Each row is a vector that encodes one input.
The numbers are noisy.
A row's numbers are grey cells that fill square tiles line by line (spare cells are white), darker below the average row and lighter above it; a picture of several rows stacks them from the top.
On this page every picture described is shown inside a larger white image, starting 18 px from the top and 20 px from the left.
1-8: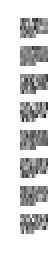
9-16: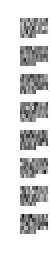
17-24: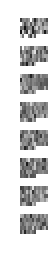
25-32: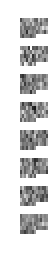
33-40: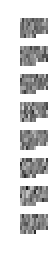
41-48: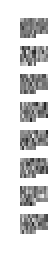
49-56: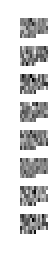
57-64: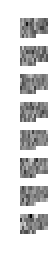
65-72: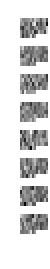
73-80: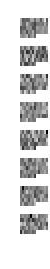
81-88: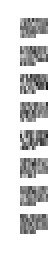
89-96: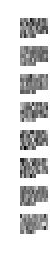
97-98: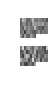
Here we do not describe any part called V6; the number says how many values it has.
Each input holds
a value of V6, together with either a point on a 5-point circle and a true/false value, or a fixed value.
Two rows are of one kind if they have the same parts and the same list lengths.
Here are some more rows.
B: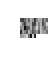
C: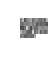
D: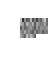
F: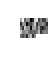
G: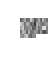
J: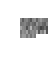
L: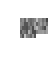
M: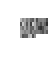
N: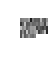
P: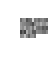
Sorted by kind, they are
B, D, F, G, J, L, M, N, P
C

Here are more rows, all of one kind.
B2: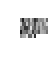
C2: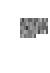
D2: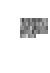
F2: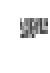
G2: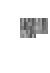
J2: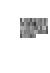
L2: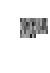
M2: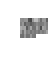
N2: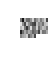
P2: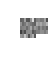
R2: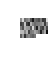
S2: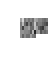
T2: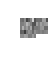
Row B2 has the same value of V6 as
D2 and R2.
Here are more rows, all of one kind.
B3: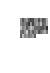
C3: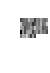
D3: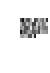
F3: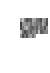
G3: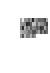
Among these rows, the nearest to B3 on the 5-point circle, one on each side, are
C3 and F3.
